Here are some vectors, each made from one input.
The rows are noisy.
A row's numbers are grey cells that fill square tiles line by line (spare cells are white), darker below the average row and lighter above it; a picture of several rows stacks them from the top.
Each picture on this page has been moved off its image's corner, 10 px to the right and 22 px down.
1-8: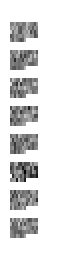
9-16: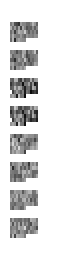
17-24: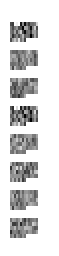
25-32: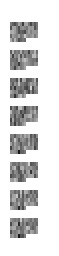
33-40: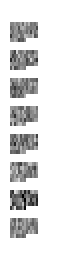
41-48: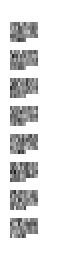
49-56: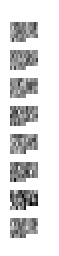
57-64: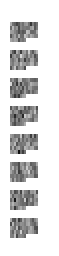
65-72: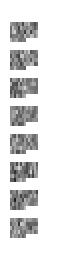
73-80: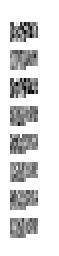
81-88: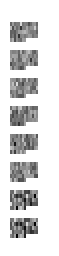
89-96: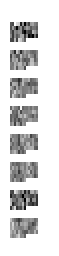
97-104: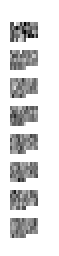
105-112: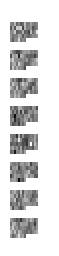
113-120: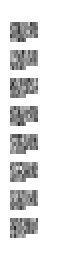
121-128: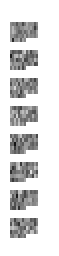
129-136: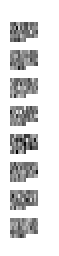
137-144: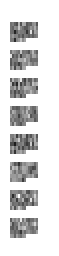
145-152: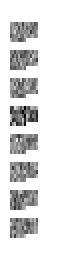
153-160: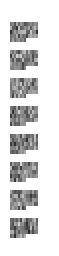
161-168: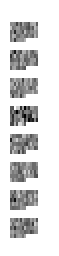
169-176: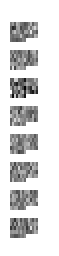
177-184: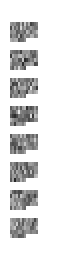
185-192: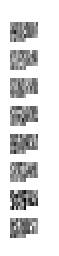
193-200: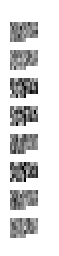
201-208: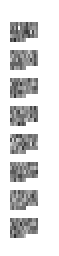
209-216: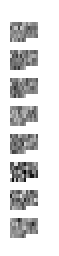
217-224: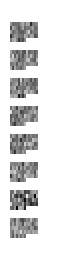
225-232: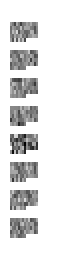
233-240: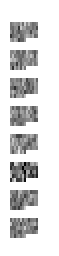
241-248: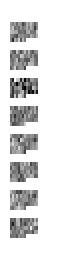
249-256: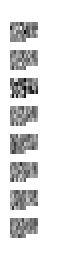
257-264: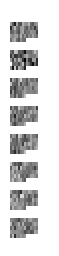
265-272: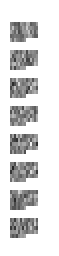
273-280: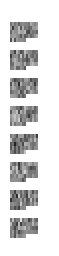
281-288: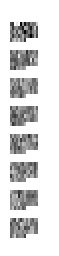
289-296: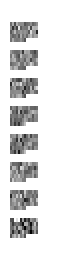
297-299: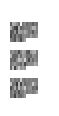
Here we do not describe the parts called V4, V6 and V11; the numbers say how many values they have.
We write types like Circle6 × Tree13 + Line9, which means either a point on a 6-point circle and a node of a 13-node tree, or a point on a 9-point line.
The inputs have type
(Bool × Bool × Bool × Bool + Circle9 × Circle9) × V4 × V11 + V6.
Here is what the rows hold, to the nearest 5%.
About 90% of them hold a value of V4 and a value of V11, together with either a point on each of two 9-point circles, or four true/false values. The rest hold a value of V6.
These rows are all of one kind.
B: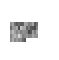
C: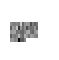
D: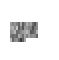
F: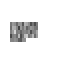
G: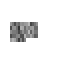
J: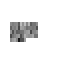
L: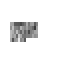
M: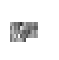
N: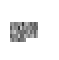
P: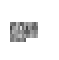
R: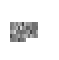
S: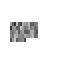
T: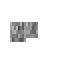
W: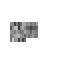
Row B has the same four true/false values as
F, N, P and R.
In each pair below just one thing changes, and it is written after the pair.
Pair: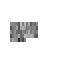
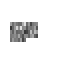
the value of V4
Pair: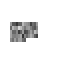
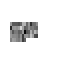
one of the four true/false values
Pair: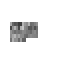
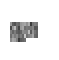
the value of V4
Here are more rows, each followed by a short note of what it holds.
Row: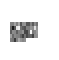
a point on each of two 9-point circles, a value of V4 and a value of V11
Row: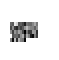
a value of V6
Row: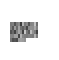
a point on each of two 9-point circles, a value of V4 and a value of V11
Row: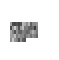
four true/false values, a value of V4 and a value of V11
